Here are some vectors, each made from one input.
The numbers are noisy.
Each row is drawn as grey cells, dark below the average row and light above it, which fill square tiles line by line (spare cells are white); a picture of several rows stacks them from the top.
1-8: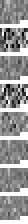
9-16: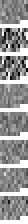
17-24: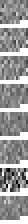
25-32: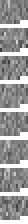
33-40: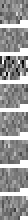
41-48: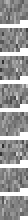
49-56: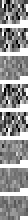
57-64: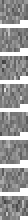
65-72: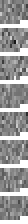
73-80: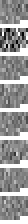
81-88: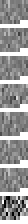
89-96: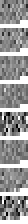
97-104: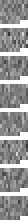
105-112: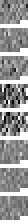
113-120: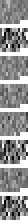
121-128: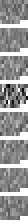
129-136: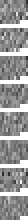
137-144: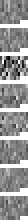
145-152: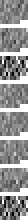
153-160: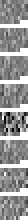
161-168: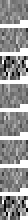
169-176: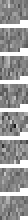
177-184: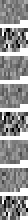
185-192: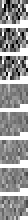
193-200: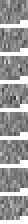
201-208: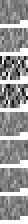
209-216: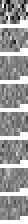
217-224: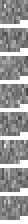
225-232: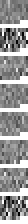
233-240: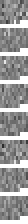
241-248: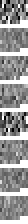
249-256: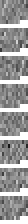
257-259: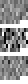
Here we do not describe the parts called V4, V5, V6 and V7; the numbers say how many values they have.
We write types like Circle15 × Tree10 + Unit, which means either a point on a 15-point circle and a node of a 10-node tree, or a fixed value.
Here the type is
(Bool × Bool × Bool × Circle8 × V5 + V6) × Circle8 × Circle8 + V4 × V7.
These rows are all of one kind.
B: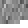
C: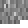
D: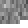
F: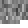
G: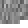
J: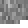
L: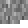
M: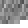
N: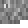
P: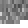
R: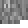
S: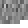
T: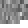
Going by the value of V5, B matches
D, J and M.
